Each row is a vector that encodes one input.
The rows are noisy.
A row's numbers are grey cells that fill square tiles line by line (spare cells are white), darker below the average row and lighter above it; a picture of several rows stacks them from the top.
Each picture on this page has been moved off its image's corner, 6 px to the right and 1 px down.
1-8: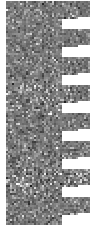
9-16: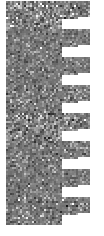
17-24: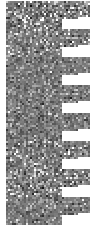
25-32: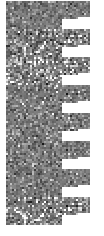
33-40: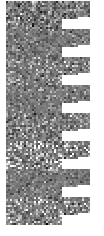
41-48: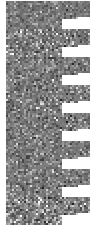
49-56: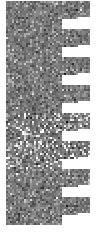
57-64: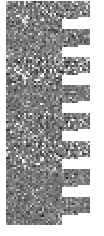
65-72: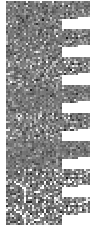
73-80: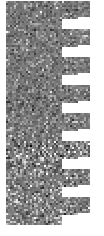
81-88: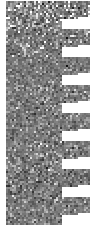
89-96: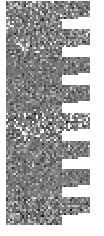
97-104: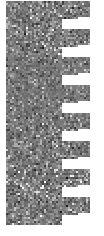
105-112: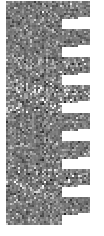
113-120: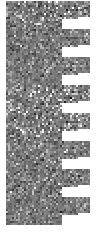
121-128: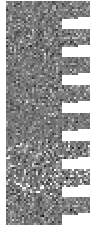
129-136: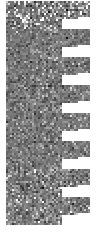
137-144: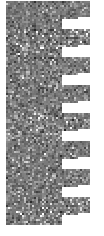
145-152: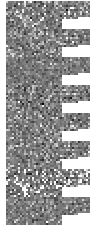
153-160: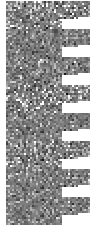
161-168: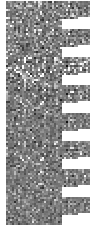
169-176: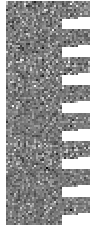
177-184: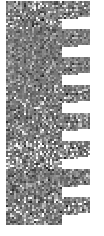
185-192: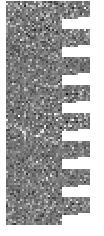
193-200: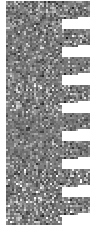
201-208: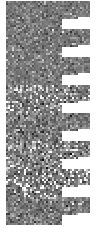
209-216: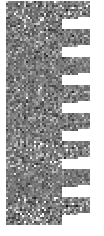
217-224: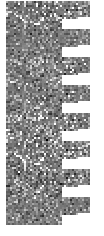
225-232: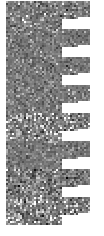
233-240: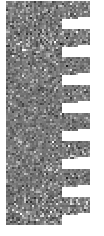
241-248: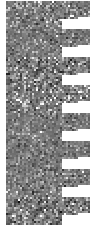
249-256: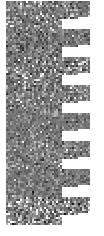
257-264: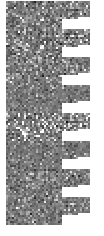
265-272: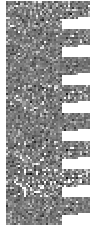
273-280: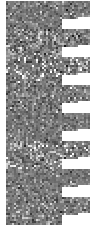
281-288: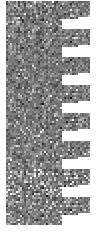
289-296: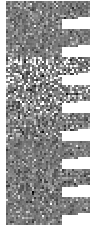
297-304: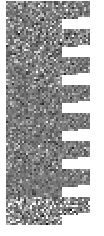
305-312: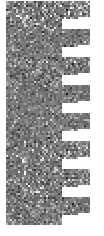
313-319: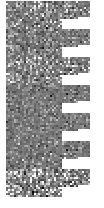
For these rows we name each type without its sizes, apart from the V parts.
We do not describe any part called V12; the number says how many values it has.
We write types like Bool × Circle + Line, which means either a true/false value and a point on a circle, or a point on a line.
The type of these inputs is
(Bool × Bool × Bool + V12) × List(Circle).
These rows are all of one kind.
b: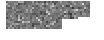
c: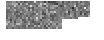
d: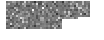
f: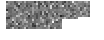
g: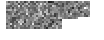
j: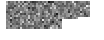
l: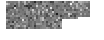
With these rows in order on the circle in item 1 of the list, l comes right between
d and f.
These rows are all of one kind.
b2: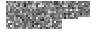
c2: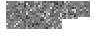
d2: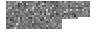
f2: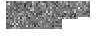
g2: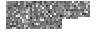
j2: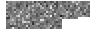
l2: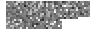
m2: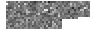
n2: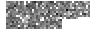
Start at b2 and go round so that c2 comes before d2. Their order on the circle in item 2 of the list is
b2, c2, g2, n2, l2, d2, m2, f2, j2.
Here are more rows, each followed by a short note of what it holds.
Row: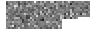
three true/false values, together with a list of one item
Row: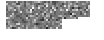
a value of V12, together with the empty list
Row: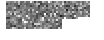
three true/false values, together with a list of two items
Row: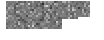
three true/false values, together with the empty list
